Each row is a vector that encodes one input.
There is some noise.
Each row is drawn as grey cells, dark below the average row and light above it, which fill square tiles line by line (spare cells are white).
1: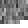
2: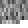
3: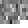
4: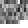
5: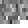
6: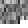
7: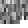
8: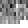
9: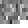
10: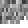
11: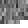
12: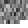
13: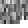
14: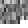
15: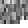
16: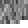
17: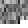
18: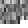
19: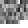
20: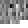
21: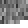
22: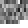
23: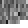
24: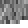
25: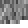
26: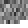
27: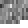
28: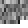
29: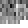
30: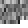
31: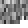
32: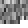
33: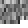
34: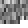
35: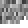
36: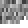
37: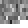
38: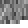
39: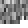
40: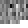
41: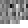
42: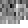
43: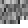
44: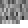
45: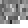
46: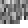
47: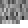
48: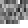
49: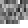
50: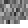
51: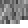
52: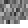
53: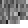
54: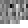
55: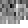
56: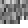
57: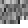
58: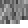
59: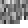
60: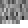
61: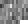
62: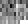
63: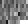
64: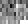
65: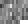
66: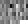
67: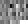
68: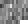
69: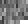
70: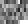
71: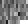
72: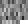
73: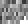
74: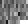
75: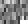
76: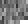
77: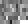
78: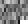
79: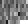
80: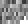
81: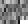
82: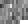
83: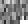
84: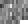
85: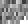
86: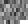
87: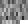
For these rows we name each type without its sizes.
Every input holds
either a point on a line, or a node of a tree.
